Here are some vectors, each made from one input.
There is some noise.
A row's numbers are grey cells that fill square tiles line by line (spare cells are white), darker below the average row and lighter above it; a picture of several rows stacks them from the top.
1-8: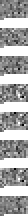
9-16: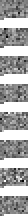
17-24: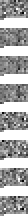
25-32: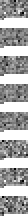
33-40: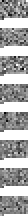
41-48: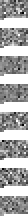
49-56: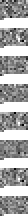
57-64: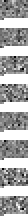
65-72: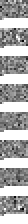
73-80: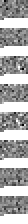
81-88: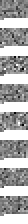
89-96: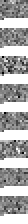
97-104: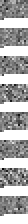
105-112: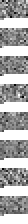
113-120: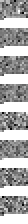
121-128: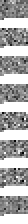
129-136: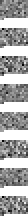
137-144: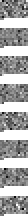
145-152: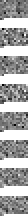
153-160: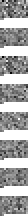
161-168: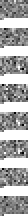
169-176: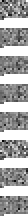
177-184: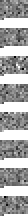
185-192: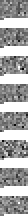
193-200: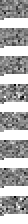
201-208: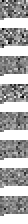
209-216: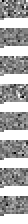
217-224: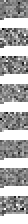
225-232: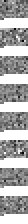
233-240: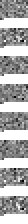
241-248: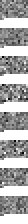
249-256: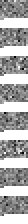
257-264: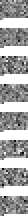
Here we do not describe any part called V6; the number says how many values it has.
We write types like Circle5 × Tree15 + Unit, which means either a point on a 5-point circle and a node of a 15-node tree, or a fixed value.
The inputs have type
Bool × Circle9 + Circle10 + Circle11 × (List2(V6) + Tree10).
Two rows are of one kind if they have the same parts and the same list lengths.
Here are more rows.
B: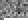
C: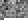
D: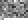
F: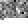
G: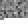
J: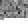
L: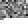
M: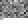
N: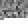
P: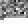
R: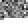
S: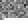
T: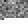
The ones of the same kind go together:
B
C, T
D, M, S
F, P
G, J, N
L, R

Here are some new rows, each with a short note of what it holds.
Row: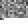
a point on an 11-point circle and a node of a 10-node tree
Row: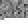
a point on an 11-point circle, together with a list of one item
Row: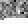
a point on a 9-point circle and a true/false value
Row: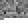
a point on an 11-point circle, together with a list of two items
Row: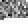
a point on a 10-point circle
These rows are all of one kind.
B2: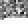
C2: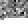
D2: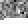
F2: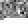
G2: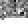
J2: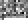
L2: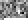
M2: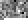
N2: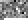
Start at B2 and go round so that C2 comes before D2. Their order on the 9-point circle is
B2, J2, N2, C2, G2, M2, D2, F2, L2.
